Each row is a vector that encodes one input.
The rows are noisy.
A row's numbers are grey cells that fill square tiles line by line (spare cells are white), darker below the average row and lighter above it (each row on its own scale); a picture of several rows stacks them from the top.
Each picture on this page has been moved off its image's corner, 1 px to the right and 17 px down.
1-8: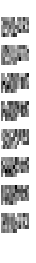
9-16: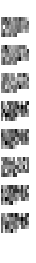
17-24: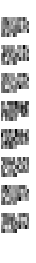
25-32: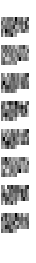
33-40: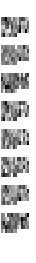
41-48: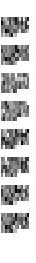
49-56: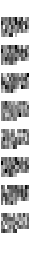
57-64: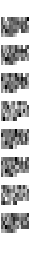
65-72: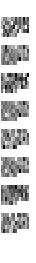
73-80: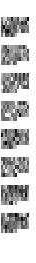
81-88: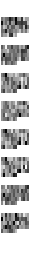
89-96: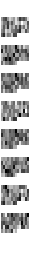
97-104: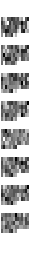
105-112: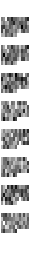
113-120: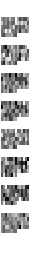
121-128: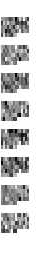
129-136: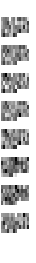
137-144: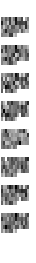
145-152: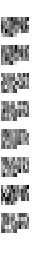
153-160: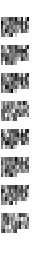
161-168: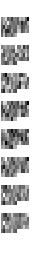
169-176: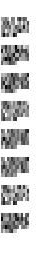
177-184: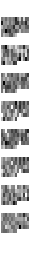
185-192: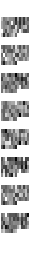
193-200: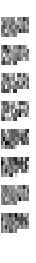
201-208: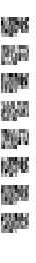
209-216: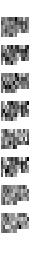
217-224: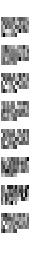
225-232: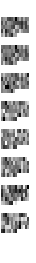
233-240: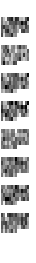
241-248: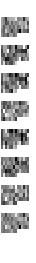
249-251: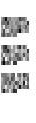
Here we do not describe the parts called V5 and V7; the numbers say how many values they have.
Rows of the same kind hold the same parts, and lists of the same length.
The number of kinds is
3.
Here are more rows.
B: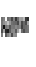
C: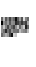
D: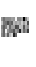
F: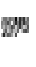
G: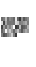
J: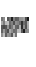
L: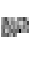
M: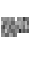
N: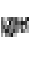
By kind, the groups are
B, C, J, N
D, G, L, M
F

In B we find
a point on a 9-point circle and a value of V7.
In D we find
a true/false value and a value of V5.
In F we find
a fixed value.
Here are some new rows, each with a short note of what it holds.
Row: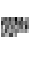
a point on a 9-point circle and a value of V7
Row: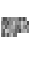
a true/false value and a value of V5
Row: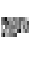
a true/false value and a value of V5
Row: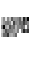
a fixed value
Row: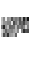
a fixed value
